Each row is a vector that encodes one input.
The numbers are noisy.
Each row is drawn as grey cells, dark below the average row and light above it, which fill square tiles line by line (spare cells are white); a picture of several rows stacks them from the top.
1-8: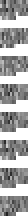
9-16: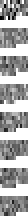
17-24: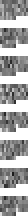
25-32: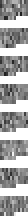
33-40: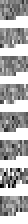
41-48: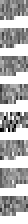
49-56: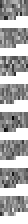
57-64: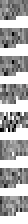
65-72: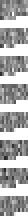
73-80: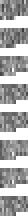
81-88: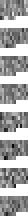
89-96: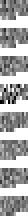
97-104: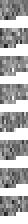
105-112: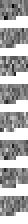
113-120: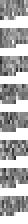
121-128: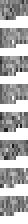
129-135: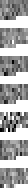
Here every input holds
either a point on a 6-point circle, or a point on a 14-point circle, or a fixed value.
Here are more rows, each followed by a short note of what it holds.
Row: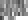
a point on a 14-point circle
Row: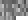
a point on a 6-point circle
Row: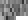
a point on a 14-point circle
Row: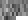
a point on a 14-point circle
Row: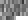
a point on a 14-point circle
